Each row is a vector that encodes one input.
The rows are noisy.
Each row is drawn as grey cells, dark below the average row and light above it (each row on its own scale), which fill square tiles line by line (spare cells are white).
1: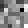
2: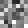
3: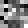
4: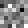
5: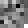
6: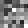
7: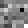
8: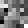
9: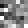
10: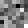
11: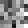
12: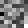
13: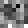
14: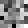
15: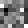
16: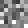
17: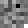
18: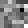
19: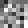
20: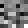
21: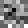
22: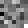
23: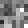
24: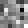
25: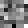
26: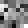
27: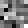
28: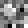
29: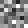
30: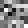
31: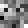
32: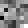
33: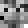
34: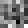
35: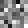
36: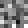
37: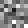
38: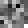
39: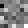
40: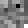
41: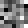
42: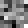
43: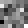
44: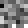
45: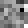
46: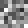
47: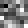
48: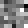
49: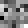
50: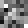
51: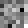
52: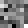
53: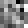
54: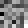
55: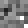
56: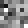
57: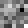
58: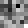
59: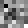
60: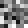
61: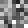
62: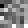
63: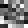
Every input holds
a point on a 9-point line.
